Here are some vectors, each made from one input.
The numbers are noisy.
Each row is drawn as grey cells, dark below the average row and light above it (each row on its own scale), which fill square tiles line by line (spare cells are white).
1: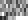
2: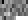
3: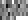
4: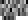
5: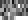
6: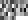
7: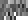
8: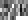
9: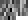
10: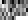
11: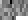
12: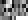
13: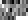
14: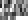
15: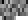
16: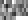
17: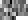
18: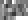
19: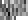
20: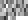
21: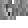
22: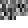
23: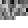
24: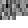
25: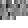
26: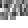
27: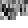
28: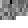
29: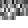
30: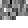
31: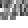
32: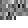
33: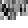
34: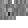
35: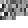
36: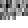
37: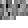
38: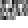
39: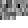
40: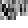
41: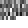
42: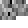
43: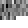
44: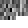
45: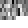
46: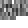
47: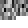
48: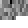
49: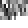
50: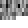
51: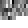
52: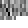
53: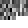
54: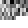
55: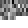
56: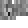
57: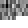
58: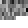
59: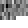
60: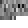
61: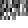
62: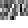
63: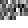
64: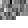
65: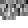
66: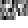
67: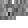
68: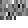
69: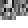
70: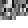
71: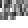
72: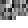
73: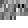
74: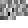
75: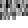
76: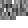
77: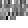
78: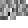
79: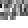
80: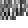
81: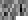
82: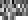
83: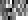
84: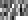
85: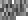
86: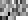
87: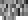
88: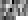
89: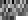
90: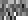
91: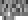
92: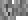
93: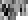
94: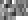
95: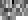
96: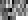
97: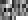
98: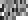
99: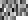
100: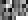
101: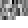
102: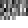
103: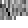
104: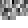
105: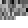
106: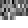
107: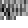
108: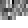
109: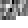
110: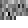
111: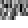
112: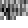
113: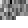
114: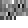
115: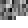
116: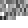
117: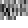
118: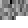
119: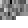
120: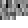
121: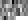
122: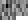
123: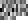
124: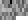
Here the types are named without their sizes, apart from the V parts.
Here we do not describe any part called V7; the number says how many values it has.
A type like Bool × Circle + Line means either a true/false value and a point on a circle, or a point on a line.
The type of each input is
(Bool × Bool × Bool + Line) × V7.
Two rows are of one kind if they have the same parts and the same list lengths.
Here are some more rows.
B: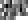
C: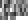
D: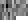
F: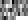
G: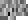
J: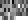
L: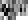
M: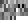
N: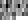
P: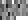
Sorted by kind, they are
B, C, D, G, L, M, N, P
F, J

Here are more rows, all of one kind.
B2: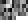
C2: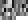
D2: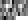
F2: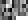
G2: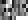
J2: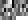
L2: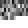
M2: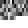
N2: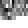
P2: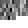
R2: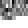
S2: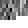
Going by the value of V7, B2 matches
C2, F2, G2 and J2.
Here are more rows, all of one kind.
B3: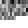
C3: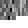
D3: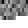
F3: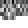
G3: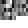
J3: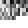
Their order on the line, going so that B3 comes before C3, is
J3, F3, B3, G3, D3, C3.
